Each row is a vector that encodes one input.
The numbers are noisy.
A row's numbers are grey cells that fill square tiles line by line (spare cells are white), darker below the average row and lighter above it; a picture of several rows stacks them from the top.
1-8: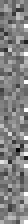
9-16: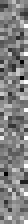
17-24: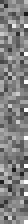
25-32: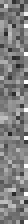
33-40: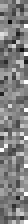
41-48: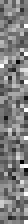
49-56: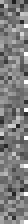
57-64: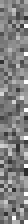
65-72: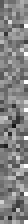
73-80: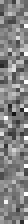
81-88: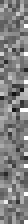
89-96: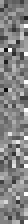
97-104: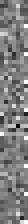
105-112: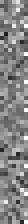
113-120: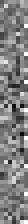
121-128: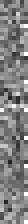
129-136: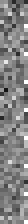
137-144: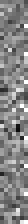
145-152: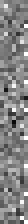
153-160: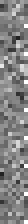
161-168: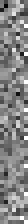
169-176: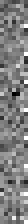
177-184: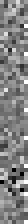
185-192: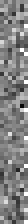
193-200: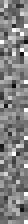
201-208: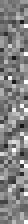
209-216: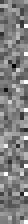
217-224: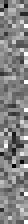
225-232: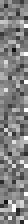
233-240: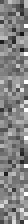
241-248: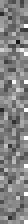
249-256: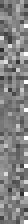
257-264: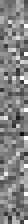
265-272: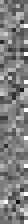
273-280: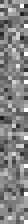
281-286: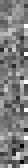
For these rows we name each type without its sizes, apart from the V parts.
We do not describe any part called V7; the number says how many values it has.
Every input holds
a point on a circle, together with either a point on a circle, or a value of V7.
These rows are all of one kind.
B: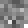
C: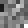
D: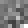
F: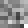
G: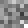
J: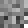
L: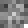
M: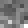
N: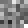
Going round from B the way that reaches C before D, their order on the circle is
B, M, L, C, D, G, N, J, F.
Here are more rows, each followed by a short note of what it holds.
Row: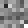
a point on each of two circles
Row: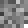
a point on each of two circles
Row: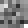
a point on a circle and a value of V7
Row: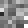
a point on each of two circles
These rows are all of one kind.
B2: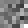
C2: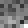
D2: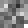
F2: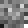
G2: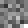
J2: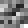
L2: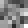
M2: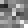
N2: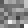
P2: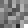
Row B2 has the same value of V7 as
J2 and L2.
